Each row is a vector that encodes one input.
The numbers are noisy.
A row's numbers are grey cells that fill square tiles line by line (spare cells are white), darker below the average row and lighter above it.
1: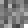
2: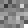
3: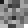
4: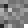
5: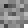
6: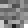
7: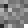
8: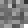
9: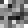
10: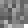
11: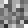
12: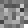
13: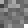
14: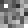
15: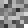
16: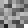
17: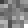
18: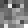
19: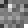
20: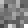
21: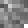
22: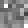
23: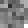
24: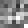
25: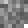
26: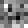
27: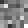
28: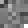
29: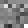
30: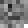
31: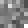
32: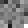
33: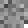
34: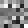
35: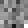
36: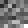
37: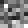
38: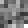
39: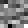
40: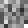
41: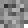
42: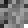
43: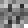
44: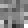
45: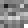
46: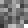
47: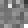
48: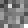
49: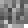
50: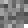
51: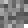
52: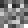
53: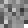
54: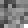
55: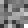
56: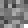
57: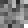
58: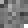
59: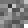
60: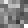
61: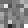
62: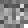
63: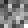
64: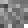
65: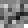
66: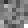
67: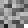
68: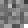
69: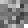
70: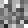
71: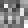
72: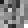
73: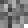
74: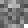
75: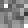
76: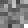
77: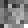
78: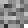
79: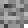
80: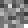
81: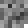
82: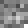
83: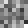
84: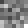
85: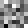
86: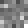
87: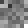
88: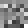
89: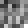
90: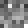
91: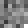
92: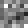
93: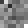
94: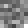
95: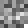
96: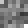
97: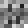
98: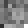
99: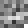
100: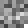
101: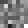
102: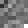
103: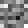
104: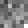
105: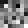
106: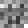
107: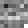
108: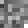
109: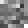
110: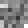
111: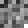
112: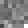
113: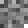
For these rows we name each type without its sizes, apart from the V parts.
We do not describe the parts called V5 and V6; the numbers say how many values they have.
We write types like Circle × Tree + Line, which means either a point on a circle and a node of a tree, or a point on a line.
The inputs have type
Label + (Line + V5) × V6.
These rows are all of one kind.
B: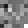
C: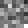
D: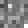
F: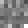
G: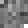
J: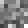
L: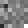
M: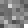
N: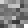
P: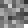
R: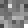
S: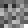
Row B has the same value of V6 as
C, L, P and S.
